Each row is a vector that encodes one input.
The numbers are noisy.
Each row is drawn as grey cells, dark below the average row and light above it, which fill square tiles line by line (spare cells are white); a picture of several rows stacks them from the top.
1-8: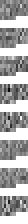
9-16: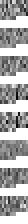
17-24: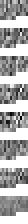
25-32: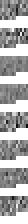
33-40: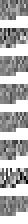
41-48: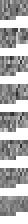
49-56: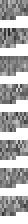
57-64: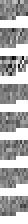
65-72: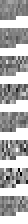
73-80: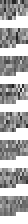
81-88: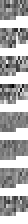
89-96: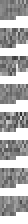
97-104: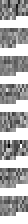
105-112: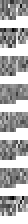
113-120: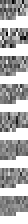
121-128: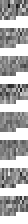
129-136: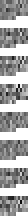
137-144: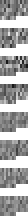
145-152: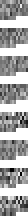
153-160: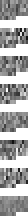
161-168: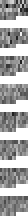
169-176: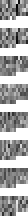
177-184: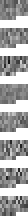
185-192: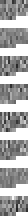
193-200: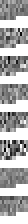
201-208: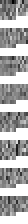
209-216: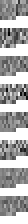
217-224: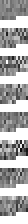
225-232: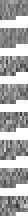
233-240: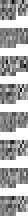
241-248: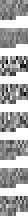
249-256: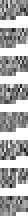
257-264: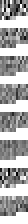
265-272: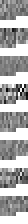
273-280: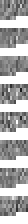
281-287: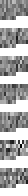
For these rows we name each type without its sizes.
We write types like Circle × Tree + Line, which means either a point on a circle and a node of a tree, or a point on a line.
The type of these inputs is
Circle + Tree.
